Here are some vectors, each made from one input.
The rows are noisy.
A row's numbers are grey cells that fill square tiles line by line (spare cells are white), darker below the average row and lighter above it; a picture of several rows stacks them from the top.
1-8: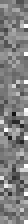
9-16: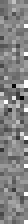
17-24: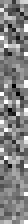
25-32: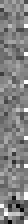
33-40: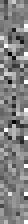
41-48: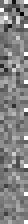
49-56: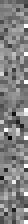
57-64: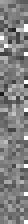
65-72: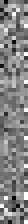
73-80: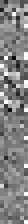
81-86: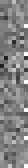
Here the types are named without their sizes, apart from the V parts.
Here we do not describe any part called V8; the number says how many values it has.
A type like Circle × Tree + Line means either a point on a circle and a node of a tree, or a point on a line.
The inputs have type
Bool × Bool × Bool × Bool × V8 + Tree.
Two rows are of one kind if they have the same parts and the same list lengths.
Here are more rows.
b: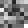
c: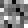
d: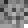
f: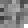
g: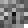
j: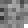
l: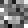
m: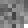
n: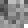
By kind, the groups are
b, c, l
d, f, g, j, m, n

